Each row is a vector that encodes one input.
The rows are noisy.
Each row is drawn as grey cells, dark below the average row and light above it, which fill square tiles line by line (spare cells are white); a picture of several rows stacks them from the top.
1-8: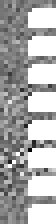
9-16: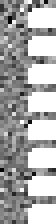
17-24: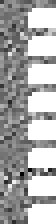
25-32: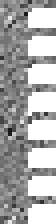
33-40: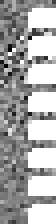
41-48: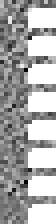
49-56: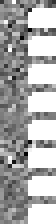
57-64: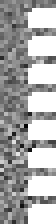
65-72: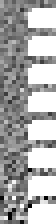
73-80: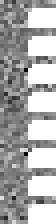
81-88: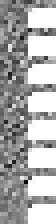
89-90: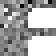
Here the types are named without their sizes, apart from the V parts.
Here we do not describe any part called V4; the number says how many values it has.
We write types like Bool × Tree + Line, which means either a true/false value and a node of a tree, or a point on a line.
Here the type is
List(Line) × V4.
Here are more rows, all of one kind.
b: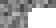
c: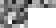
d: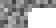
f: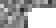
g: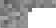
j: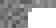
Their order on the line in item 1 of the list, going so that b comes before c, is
g, f, d, j, b, c.
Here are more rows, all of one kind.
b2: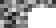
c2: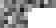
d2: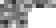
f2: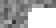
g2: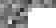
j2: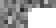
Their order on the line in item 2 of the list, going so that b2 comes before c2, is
j2, b2, f2, d2, c2, g2.
